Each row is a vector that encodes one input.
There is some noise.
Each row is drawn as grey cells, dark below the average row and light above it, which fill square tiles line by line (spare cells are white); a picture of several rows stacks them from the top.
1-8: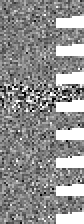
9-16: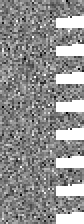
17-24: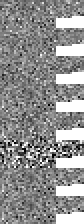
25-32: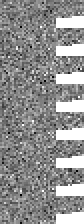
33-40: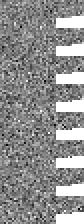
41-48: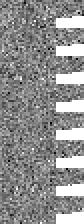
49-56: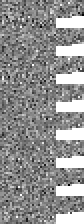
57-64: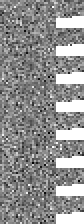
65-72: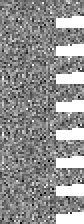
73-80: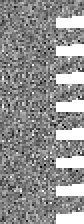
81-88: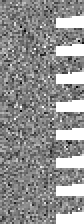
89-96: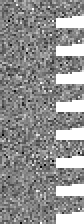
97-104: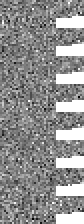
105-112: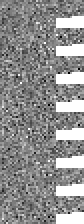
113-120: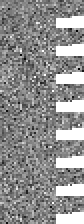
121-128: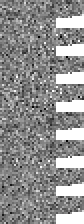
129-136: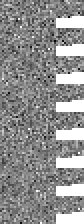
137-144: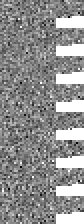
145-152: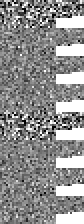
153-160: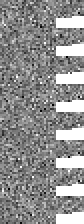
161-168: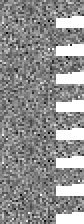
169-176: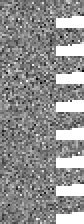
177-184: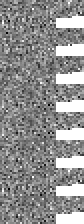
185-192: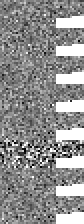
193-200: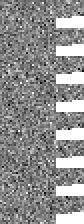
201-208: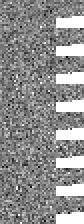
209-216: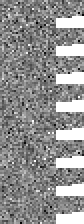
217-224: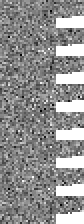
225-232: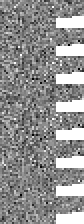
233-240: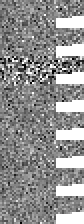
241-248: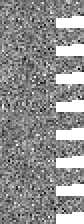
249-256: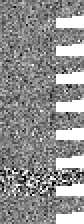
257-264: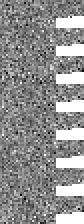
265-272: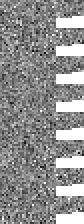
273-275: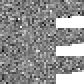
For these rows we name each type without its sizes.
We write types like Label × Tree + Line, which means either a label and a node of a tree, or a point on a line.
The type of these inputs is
List(Circle).
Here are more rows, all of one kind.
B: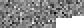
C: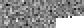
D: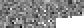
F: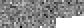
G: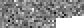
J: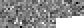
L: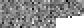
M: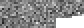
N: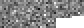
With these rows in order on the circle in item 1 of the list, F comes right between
L and M.
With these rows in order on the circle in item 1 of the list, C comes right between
D and L.
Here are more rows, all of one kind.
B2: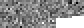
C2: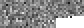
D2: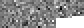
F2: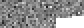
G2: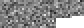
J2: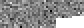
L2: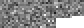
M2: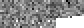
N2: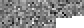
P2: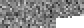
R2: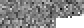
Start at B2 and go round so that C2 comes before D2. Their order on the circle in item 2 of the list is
B2, G2, L2, C2, R2, J2, P2, N2, D2, F2, M2.
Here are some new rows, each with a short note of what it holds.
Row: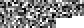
the empty list
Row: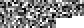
the empty list
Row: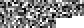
the empty list
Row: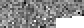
a list of one item
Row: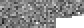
a list of two items
